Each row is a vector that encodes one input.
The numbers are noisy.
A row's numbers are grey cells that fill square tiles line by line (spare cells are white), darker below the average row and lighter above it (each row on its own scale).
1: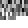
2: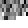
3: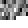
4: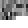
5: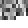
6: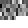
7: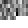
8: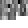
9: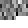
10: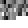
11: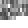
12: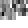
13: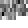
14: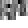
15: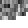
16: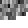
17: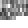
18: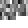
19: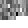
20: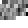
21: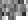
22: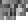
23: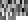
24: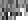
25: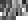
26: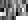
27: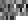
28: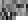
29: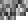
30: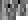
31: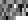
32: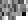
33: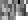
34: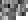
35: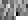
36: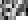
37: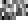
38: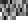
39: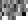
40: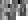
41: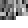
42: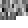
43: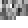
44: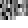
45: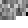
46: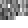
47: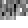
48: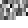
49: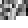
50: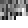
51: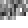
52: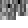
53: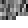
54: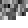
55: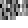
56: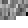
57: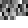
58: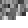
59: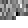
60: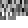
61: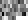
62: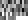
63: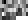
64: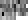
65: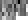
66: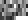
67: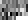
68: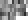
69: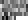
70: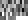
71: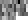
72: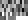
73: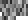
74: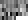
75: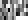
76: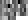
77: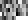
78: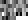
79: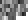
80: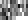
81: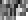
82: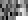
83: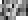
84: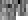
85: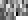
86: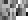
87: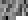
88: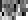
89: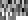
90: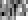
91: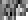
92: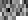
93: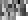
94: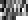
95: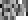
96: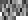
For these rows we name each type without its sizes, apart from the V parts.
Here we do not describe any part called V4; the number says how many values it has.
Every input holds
a list of items, each a true/false value and a value of V4.
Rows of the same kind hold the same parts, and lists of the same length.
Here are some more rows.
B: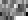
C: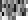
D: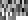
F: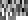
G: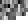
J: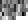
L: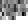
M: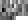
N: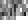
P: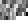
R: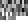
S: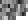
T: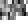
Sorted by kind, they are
B, M, P
C, G, J, L, N, S, T
D, F, R

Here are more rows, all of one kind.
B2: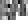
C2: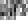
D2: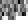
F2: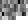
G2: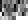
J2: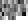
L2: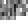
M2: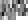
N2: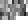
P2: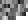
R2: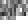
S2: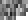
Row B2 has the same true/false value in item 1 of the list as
P2 and S2.
